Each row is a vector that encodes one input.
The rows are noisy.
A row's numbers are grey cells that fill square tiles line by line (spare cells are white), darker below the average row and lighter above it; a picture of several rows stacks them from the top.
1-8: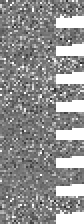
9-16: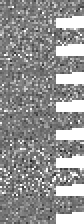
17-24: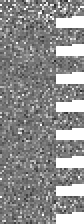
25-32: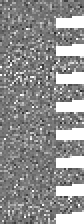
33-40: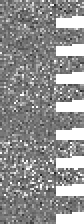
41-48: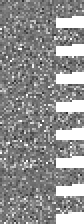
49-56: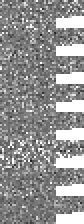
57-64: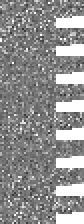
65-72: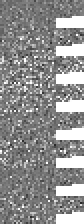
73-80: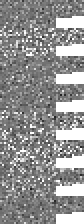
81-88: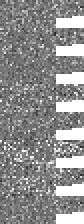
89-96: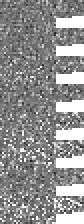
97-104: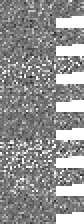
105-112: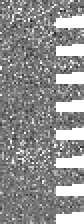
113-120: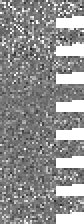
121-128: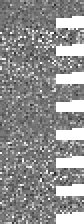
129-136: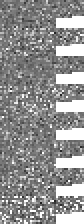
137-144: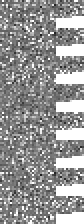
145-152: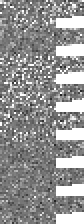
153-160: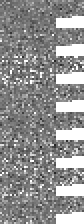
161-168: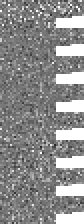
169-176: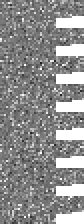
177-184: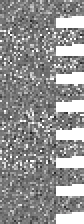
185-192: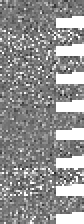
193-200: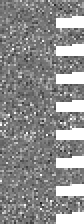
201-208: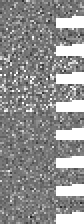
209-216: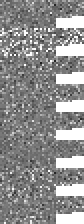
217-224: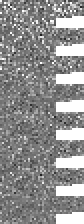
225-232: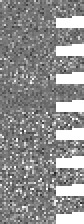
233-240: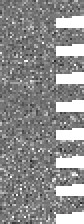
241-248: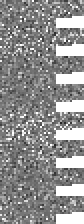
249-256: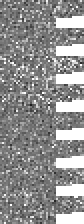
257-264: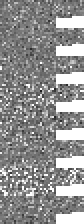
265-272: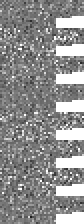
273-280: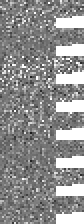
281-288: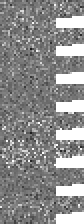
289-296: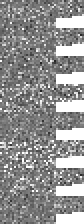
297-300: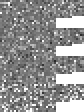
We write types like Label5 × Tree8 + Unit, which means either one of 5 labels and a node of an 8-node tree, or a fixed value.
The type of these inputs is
(Bool × Bool × Bool + Unit) × Tree10.
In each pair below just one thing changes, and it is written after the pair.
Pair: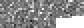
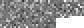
one of the three true/false values
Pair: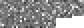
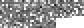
one of the three true/false values
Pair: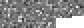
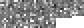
one of the three true/false values
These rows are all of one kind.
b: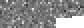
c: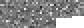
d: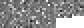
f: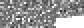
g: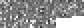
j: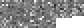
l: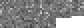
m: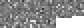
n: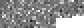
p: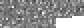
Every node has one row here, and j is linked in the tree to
b.
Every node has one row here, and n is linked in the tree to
d and l.
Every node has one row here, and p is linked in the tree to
d and g.
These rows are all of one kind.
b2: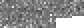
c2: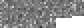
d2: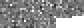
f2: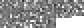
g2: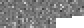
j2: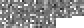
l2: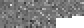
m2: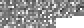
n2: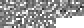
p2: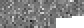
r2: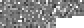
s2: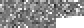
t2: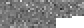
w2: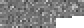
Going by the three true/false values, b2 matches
g2, j2 and p2.
